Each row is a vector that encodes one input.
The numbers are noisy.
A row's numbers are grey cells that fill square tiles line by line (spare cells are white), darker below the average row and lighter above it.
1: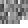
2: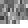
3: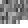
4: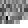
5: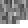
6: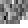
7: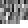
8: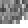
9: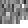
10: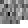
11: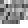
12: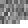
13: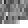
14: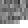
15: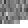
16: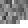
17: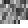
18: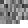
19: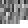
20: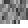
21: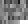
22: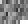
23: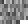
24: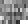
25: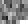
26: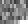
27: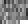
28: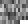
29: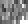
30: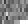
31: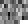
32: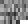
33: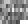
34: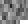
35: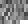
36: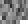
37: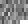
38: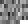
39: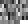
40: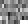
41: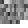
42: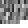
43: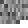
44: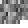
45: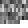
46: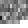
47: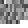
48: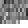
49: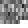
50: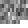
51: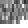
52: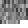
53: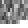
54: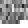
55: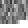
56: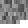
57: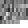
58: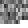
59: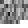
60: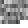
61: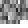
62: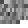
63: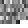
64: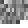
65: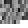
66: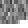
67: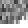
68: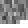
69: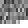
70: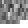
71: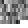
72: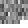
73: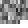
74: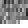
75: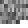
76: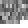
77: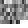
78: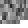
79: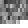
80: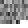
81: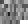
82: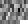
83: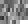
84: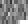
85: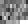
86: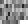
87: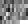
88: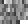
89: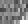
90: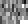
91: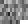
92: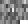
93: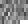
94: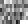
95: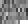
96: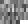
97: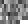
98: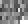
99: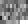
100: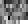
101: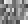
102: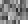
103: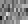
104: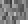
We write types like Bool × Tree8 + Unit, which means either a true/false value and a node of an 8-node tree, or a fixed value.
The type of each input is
Bool × Bool × Bool × Bool + Line5 × (Tree9 + Unit).
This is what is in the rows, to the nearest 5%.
About 35% of them hold a point on a 5-point line, together with either a fixed value, or a node of a 9-node tree. The rest hold four true/false values.
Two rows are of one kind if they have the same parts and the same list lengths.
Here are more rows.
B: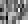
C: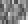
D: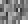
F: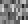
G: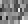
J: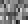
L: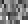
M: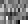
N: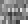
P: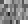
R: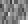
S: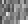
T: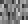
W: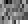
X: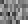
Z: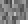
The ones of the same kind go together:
B, C, D, G, R, S, W, Z
F, J, L, M, P, T, X
N

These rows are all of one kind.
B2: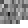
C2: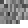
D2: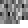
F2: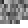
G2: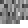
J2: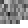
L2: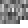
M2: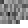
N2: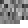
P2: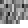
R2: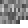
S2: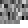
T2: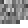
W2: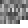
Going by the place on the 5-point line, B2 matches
F2, J2, N2 and T2.
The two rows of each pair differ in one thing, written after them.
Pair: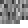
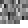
the place on the 5-point line
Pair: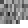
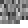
the node of the tree
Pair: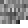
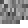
the place on the 5-point line
